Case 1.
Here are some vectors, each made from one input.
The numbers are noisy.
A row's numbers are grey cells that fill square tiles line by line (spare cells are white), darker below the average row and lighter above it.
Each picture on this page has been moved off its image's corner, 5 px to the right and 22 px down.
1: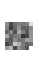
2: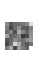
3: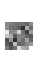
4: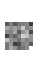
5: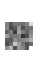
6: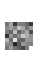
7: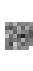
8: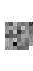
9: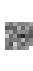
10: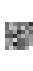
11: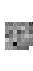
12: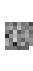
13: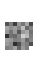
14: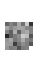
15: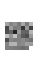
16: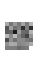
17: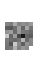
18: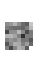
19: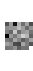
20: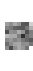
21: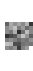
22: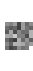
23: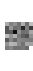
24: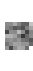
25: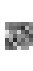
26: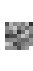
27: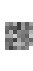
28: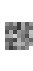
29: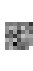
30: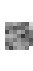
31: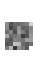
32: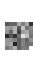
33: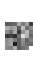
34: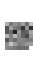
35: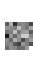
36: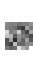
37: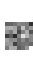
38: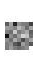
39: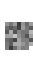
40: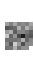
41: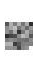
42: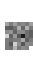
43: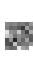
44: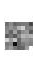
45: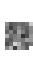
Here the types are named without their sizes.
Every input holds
either a label, or a point on each of two lines.
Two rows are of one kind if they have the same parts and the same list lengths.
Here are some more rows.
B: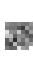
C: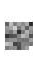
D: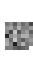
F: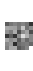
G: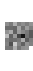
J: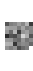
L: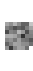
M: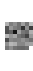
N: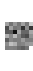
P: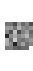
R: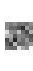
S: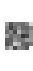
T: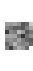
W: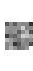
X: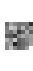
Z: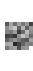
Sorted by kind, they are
B, G, L, M, N, R, S, T
C, D, F, J, P, W, X, Z

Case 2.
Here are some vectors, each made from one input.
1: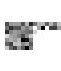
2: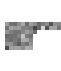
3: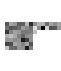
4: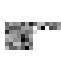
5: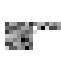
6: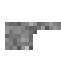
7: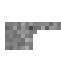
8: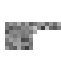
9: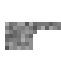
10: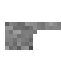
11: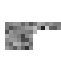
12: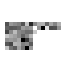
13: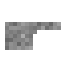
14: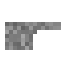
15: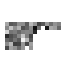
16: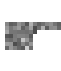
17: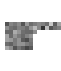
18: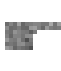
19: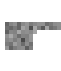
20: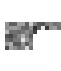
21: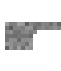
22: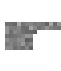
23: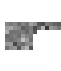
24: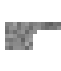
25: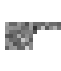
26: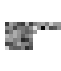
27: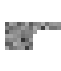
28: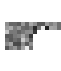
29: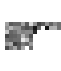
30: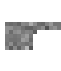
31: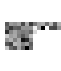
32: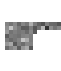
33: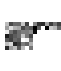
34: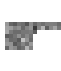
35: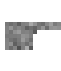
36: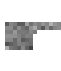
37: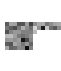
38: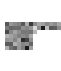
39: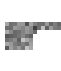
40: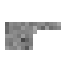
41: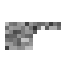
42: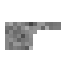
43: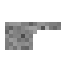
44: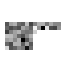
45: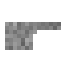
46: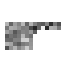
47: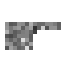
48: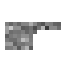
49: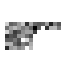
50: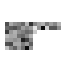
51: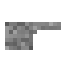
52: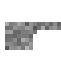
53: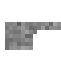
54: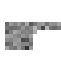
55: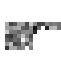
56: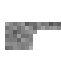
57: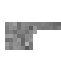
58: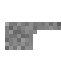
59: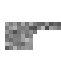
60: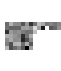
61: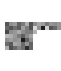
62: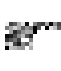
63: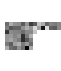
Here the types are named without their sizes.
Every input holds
a point on a line and a true/false value.
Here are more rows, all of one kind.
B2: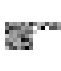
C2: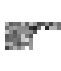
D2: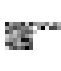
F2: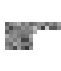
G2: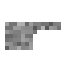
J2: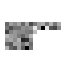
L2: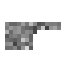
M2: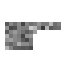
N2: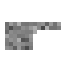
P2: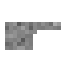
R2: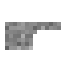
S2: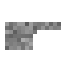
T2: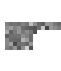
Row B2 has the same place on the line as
F2, G2, J2 and N2.
